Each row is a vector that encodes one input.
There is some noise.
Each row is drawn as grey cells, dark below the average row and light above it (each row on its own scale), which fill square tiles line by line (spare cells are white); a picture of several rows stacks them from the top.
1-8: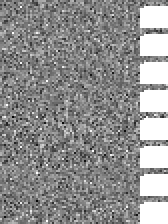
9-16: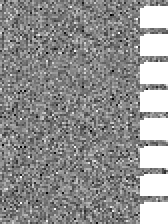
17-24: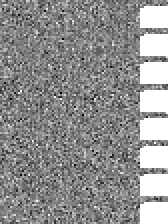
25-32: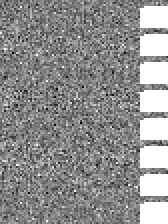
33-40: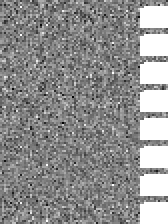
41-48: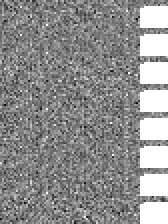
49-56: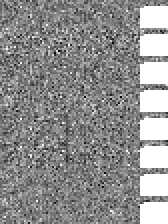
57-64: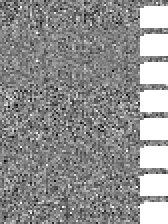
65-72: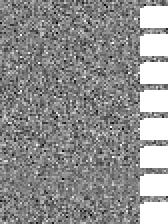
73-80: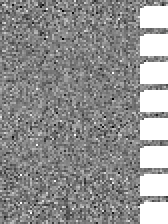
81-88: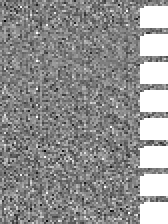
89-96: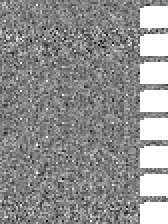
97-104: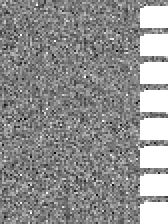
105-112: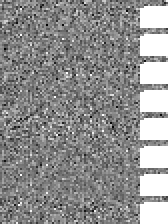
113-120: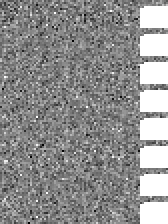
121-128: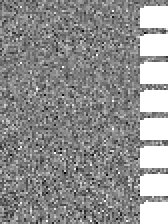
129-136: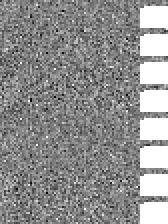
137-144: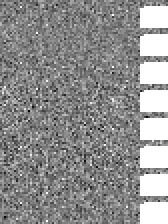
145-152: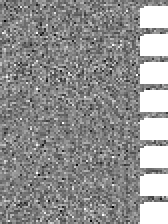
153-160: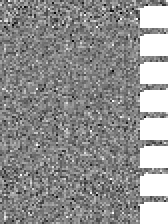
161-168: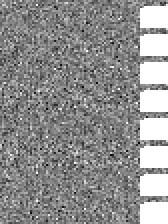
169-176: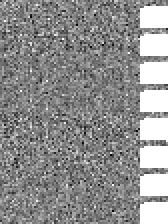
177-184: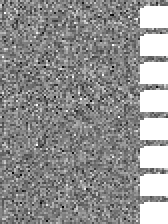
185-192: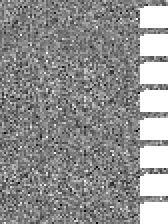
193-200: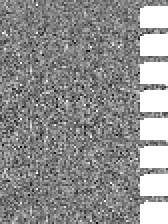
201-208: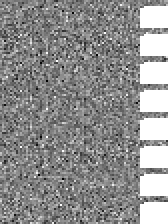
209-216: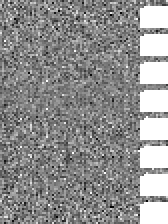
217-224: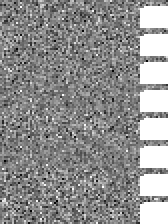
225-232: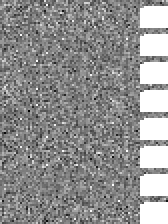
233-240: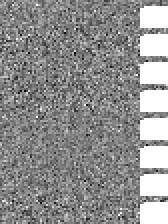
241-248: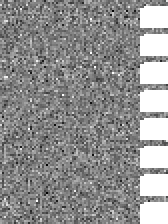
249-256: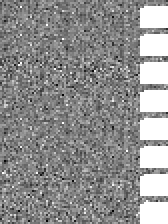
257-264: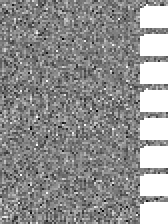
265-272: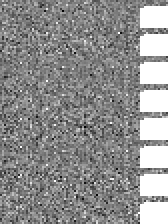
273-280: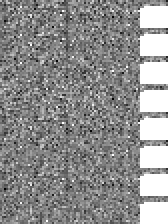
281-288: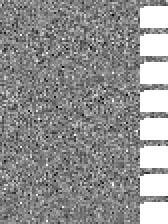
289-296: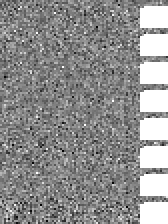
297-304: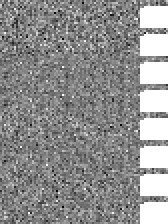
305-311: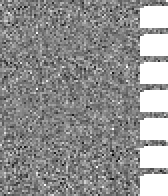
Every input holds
a point on a 15-point line and a node of each of two 11-node trees, together with either a fixed value, or four true/false values.
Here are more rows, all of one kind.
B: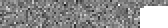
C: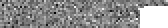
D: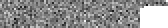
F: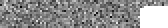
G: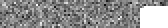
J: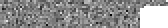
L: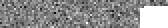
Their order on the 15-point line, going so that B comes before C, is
L, B, G, J, D, C, F.
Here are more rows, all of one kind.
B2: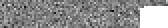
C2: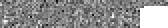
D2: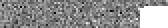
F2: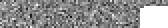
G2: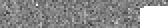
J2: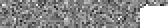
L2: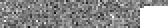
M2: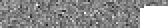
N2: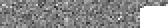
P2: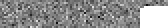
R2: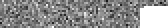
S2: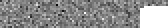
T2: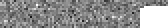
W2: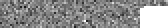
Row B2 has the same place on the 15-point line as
C2, F2 and M2.
